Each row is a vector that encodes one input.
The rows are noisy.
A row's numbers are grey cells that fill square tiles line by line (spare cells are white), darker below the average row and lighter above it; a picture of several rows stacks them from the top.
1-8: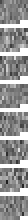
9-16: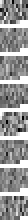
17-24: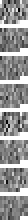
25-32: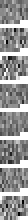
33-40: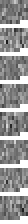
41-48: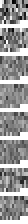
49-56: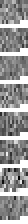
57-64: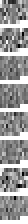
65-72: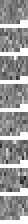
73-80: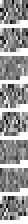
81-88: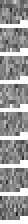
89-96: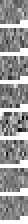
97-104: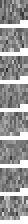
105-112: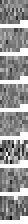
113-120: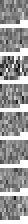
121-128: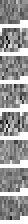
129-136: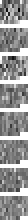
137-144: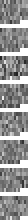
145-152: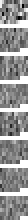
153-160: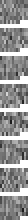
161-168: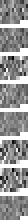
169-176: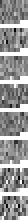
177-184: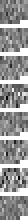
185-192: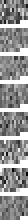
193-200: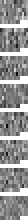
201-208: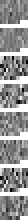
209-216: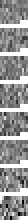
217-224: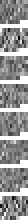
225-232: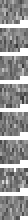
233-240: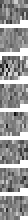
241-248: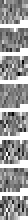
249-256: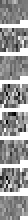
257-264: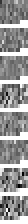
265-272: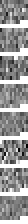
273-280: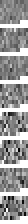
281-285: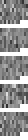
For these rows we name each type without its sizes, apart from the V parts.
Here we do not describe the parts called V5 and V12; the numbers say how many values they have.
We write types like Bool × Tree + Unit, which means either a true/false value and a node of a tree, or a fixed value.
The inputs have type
Bool × (Line + V12) + V5.
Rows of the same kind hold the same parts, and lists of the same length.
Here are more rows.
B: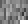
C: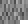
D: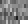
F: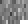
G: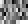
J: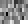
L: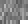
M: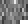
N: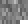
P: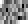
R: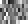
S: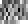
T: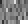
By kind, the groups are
B, C, D, F
G, P, R, S
J, L, M, N, T

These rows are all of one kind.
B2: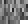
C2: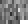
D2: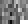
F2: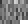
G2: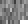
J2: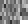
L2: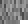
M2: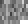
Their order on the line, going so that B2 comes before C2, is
J2, L2, G2, B2, M2, C2, D2, F2.
